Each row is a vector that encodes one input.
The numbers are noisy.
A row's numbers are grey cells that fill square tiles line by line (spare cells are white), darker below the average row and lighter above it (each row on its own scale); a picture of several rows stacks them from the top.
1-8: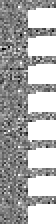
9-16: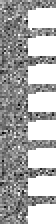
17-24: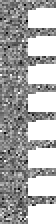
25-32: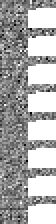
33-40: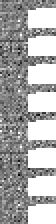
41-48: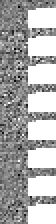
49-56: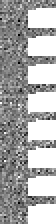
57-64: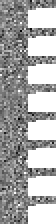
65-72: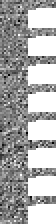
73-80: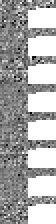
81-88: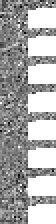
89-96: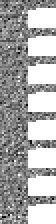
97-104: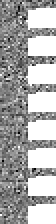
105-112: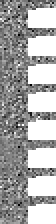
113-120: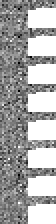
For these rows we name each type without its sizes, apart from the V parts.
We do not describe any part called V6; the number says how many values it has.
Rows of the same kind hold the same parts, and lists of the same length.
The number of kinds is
2.
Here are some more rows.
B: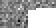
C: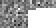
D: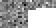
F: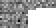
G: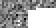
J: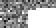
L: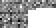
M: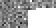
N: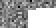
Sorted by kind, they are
B, C, F, L, N
D, G, J, M

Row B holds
a true/false value and a value of V6.
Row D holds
a node of a tree and a true/false value.
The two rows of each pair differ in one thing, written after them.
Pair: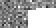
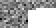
the node of the tree
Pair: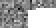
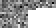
the node of the tree
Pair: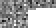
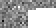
the true/false value
